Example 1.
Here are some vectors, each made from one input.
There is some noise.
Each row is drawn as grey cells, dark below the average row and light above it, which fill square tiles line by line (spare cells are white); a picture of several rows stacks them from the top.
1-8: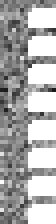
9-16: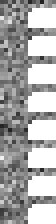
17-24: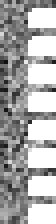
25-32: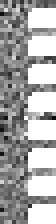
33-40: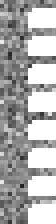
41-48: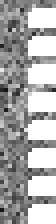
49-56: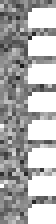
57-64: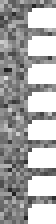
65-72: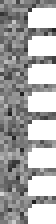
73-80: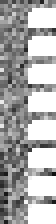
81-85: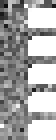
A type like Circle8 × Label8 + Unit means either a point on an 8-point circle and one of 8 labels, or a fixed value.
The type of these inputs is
List2(Line9).
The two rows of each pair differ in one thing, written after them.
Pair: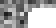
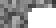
the place on the 9-point line in item 1 of the list
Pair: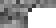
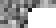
the place on the 9-point line in item 2 of the list
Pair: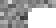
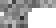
the place on the 9-point line in item 2 of the list
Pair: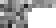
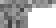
the place on the 9-point line in item 2 of the list
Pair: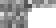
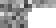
the place on the 9-point line in item 2 of the list
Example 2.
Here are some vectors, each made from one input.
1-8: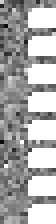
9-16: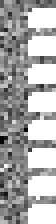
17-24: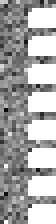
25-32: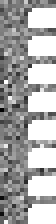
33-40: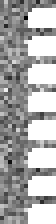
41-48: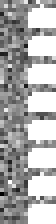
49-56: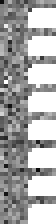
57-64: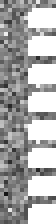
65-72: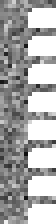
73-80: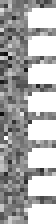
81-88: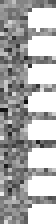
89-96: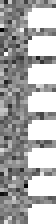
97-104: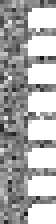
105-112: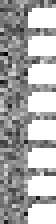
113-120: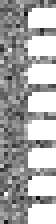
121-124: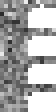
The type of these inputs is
Circle6 × Circle13.
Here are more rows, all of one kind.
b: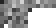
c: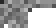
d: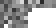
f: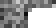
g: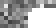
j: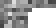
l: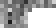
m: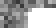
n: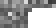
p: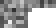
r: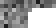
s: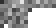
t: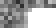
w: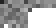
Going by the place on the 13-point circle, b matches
j, n and s.
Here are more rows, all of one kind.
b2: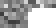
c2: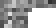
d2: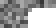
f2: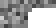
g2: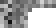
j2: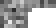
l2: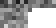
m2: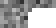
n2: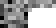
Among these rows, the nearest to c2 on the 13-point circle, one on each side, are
b2 and n2.
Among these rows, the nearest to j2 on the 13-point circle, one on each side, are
d2 and n2.
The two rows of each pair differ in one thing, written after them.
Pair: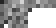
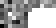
the place on the 6-point circle
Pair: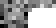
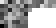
the place on the 13-point circle
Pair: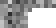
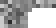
the place on the 13-point circle
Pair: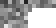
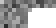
the place on the 6-point circle
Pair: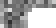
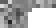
the place on the 13-point circle
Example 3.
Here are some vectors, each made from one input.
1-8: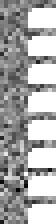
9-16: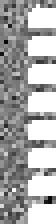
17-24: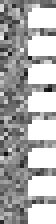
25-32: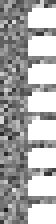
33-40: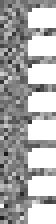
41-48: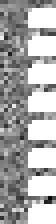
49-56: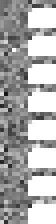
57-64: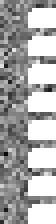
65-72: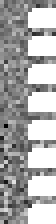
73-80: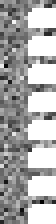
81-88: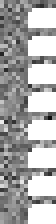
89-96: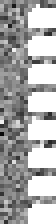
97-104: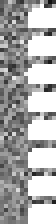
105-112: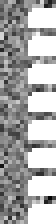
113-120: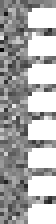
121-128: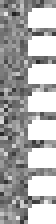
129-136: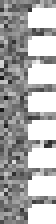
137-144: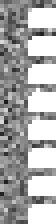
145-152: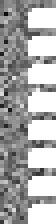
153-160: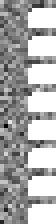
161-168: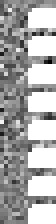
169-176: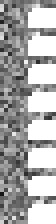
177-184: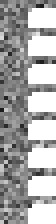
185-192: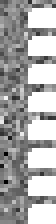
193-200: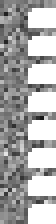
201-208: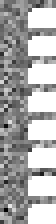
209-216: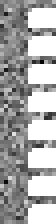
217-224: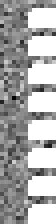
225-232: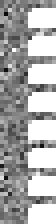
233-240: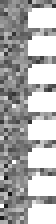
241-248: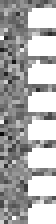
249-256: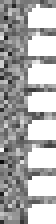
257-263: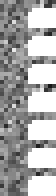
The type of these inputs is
Line7 + Line18.
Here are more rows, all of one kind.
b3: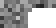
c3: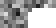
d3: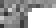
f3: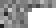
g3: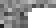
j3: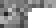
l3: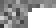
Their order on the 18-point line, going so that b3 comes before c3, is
b3, c3, g3, j3, d3, f3, l3.
